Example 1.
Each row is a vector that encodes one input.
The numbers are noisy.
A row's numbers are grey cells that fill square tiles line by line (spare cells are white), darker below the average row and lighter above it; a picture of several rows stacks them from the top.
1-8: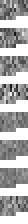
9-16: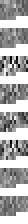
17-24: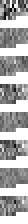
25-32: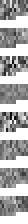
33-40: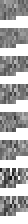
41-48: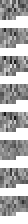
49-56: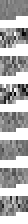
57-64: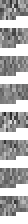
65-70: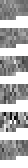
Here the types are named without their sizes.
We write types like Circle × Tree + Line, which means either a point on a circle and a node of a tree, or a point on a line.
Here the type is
(Bool × Bool × Bool + Unit) × Line.
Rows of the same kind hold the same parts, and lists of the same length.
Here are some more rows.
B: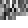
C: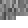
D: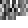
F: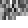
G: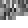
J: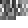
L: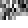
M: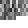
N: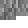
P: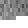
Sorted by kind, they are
B, C, D, G, J, M, N
F, L, P

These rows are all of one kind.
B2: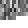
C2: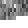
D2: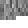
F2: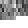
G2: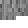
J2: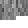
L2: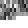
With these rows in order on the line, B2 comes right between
C2 and J2.
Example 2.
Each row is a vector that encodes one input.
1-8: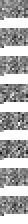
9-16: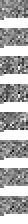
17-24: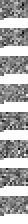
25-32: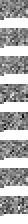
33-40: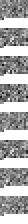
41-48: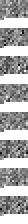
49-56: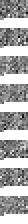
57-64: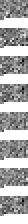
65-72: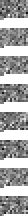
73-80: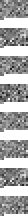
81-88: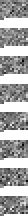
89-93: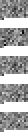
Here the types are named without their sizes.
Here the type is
Circle + Line.
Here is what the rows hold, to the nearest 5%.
About 50% of them hold a point on a circle. The rest hold a point on a line.
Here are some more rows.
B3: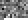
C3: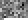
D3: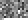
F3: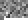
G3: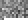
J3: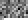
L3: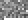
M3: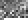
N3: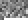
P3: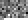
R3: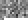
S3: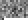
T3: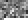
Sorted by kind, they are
B3, C3, D3, J3, M3, P3, T3
F3, G3, L3, N3, R3, S3

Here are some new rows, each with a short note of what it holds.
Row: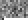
a point on a circle
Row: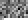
a point on a line
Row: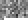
a point on a circle
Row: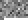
a point on a circle
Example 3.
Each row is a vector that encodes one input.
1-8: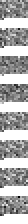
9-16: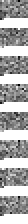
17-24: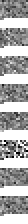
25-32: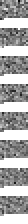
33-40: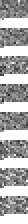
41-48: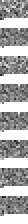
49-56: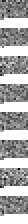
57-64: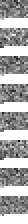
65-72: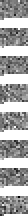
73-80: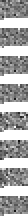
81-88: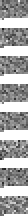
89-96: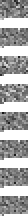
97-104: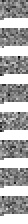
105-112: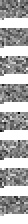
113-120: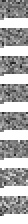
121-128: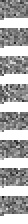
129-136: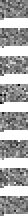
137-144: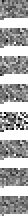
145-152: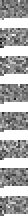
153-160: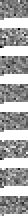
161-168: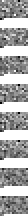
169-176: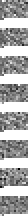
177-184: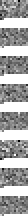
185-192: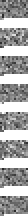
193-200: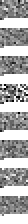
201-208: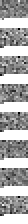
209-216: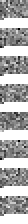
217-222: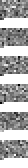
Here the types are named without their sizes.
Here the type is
List(Line).
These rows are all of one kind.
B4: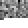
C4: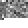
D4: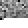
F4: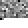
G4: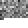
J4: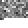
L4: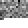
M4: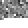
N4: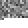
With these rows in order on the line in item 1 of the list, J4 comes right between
C4 and G4.
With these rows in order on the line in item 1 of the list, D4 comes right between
B4 and F4.
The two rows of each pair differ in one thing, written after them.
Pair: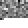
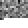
the place on the line in item 2 of the list
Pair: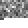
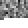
the place on the line in item 1 of the list
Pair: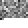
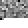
the place on the line in item 1 of the list
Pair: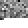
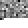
the place on the line in item 2 of the list
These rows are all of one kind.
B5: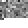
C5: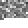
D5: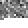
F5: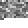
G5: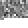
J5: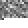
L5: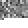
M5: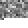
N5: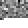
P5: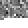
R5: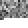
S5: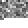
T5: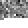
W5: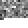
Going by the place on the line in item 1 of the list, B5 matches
C5, F5, M5 and S5.
